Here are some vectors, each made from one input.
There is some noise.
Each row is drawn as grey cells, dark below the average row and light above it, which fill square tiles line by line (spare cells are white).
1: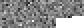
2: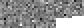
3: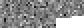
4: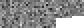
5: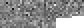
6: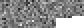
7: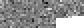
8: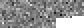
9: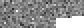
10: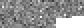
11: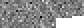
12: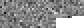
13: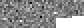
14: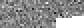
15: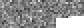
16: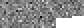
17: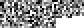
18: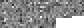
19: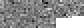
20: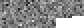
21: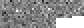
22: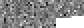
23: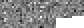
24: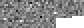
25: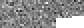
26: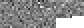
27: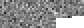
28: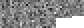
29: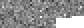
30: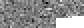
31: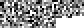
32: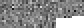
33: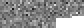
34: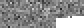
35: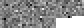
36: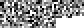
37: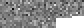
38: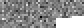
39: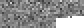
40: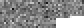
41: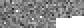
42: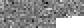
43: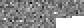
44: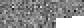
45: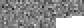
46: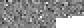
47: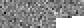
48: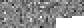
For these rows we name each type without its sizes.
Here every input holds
either a fixed value, or two labels.
